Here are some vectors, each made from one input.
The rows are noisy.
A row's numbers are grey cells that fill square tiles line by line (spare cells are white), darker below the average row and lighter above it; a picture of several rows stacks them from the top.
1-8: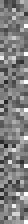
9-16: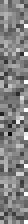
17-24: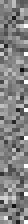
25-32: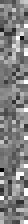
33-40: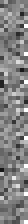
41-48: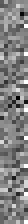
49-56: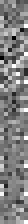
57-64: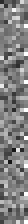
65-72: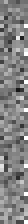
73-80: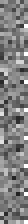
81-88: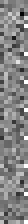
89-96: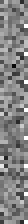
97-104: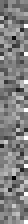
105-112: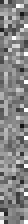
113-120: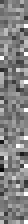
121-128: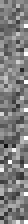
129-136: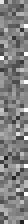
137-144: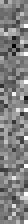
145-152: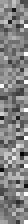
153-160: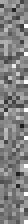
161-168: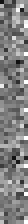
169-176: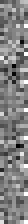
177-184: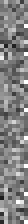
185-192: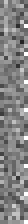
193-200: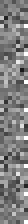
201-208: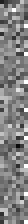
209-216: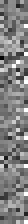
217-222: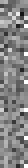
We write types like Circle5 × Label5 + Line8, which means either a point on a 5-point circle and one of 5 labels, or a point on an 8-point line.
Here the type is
Bool × Circle11 + Circle16 + Unit.
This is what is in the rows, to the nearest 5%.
About 35% of them hold a point on an 11-point circle and a true/false value. About 60% of them hold a point on a 16-point circle. The rest hold a fixed value.
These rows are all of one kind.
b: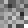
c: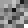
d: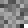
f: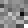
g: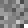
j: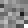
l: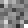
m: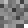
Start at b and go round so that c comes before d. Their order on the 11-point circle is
b, c, g, m, d, f, j, l.
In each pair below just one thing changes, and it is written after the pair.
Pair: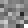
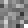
the true/false value
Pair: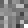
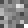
the true/false value
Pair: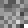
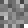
the true/false value
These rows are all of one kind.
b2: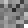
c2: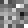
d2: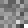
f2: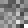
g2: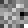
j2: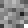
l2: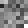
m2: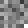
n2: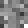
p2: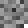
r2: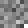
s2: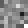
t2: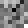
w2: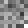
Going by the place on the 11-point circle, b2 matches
d2, f2, r2 and t2.
